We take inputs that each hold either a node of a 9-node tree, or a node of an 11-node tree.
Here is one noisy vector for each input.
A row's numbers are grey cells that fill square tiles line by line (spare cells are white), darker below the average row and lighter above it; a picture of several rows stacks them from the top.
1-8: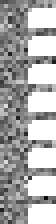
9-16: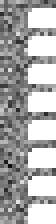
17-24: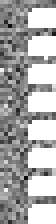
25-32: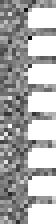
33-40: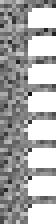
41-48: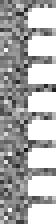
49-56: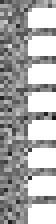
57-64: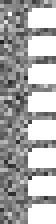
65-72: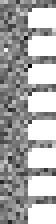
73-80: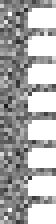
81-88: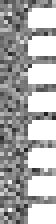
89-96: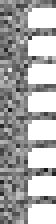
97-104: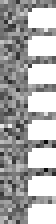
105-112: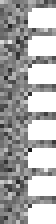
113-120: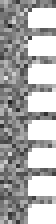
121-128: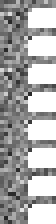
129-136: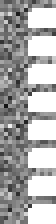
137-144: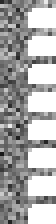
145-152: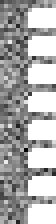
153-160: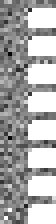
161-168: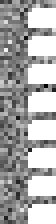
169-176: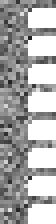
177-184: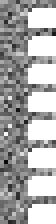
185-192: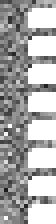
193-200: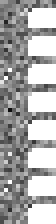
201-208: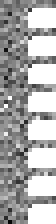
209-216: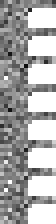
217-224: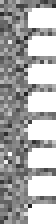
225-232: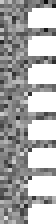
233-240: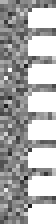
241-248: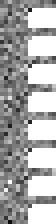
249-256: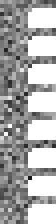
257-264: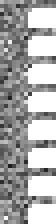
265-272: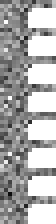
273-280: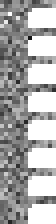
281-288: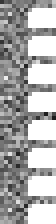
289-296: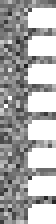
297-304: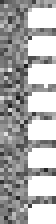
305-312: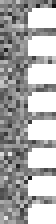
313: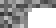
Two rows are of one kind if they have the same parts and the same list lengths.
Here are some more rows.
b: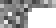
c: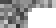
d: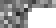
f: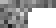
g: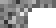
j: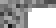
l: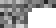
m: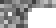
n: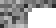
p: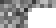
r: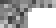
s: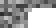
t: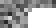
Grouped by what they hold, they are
b, c, d, m, p, r
f, g, j, l, n, s, t

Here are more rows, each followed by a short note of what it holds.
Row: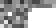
a node of an 11-node tree
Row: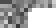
a node of an 11-node tree
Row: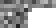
a node of an 11-node tree
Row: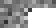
a node of a 9-node tree
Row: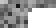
a node of a 9-node tree
